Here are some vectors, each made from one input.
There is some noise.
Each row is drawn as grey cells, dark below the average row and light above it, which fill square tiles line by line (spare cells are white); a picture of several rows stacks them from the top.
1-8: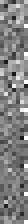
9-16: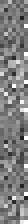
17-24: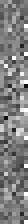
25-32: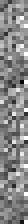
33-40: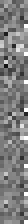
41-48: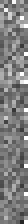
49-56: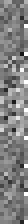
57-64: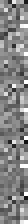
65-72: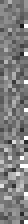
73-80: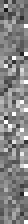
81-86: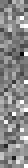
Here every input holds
either a point on a 12-point line, or a node of a 10-node tree.
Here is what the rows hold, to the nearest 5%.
About 45% of them hold a point on a 12-point line. The rest hold a node of a 10-node tree.
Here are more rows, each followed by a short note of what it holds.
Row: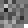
a node of a 10-node tree
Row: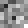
a point on a 12-point line
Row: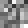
a point on a 12-point line
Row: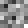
a point on a 12-point line
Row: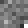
a node of a 10-node tree
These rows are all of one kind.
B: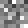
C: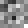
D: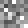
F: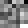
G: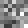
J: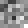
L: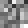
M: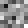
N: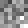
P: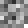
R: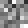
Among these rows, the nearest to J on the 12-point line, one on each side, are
C and N.
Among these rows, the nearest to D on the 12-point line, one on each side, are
B and N.
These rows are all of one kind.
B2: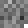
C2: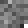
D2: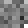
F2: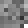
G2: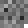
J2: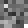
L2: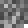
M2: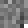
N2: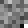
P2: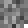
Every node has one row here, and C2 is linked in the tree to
N2.
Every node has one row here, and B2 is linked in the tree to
D2, G2, L2 and M2.
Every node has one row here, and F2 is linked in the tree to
D2.
